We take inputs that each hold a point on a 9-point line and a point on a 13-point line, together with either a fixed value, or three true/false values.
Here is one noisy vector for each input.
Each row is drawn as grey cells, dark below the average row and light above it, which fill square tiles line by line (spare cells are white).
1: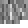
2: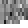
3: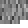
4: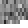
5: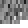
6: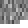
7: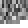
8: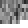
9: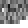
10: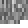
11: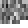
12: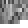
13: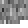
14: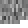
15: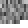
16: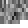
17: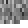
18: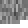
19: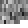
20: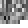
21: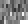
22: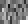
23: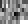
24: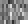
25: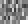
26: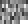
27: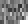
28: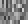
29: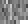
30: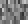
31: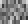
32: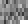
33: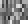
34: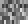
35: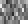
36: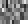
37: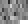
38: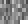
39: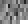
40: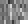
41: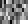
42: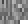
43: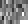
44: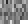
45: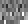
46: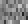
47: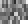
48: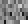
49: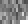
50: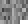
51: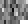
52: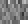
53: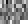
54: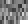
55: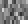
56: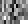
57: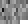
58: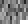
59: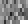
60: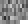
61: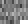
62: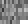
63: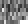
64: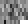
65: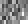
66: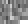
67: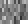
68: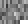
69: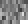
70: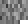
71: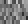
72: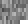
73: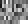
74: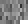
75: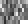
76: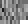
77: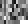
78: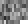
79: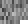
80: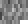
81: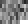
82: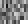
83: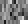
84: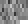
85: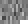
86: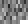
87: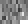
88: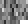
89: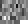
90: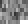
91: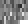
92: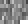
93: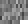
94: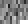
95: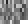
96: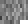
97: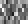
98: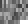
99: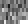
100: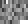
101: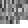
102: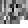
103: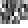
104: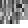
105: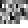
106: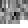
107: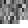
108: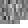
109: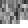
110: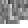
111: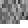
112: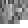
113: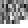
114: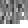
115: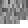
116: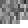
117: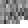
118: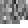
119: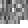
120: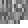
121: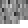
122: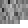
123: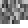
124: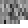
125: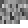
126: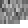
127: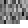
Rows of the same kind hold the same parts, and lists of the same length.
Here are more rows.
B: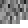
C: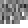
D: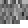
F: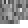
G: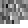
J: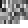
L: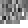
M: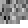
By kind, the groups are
B, J, L, M
C, D, F, G

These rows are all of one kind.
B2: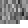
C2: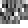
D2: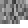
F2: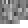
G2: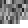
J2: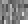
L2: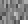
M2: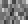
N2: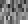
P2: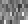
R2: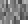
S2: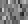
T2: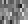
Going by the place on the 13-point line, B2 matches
R2 and S2.
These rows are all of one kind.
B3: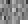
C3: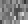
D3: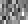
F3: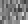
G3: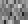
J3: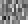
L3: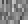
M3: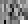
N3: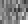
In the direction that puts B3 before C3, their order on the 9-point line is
B3, D3, L3, C3, M3, F3, J3, N3, G3.
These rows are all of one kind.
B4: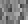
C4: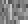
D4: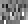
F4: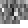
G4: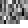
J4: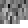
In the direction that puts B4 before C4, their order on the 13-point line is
F4, G4, B4, C4, D4, J4.
